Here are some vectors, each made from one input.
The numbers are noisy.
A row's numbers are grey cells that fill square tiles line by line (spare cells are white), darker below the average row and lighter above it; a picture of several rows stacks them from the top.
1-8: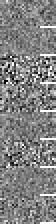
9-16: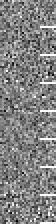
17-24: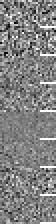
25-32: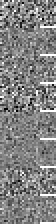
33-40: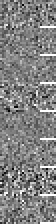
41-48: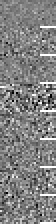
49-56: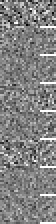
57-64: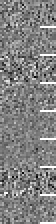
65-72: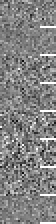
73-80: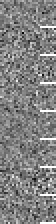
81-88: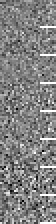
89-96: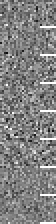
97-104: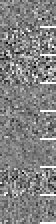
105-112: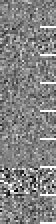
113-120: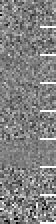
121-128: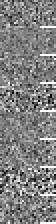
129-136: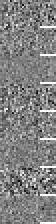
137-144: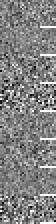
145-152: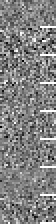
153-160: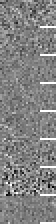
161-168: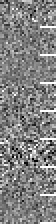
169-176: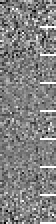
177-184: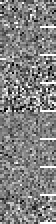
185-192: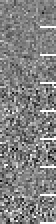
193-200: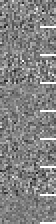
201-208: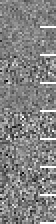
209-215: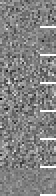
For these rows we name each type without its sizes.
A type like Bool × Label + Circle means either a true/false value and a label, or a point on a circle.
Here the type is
Label + Tree.
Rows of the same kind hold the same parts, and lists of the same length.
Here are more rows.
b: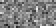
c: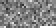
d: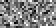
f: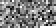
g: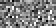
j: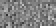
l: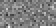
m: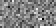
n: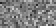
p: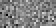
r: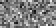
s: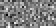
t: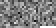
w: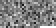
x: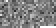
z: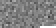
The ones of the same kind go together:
b, c, d, f, j, l, m, p, s, w, x
g, n, r, t, z

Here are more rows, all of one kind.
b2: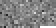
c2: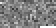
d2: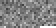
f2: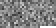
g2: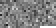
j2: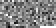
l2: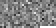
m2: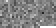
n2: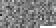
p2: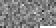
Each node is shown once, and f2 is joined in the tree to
c2, d2 and j2.
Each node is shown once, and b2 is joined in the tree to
p2.
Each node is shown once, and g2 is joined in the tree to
n2.
